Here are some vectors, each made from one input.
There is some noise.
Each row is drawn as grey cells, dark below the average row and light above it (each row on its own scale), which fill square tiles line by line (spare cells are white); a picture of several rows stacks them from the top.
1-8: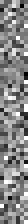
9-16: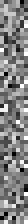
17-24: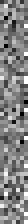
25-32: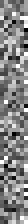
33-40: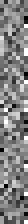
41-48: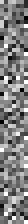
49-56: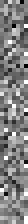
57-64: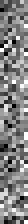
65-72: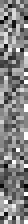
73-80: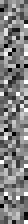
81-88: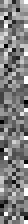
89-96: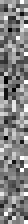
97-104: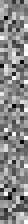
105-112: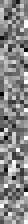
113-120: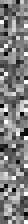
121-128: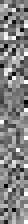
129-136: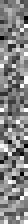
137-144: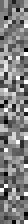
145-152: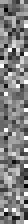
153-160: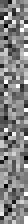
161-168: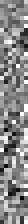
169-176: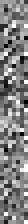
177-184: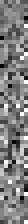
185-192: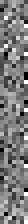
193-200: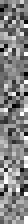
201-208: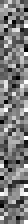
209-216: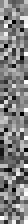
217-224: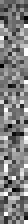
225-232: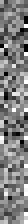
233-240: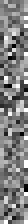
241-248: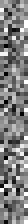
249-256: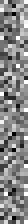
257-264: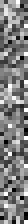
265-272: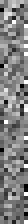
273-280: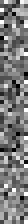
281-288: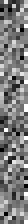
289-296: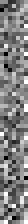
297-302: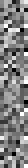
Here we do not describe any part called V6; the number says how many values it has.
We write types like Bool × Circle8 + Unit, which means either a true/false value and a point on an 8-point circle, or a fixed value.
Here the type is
(Bool × (Line11 + V6) + Line3 × Line8) × Tree9.
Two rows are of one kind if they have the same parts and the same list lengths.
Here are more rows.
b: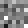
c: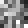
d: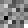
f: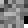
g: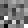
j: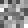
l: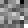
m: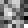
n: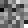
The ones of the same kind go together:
b, g, j
c, f, m
d, l, n

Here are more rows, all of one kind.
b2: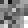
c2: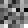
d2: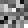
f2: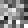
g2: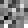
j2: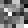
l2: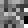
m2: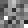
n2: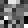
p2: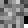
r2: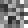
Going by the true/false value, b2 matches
c2, g2, m2 and r2.
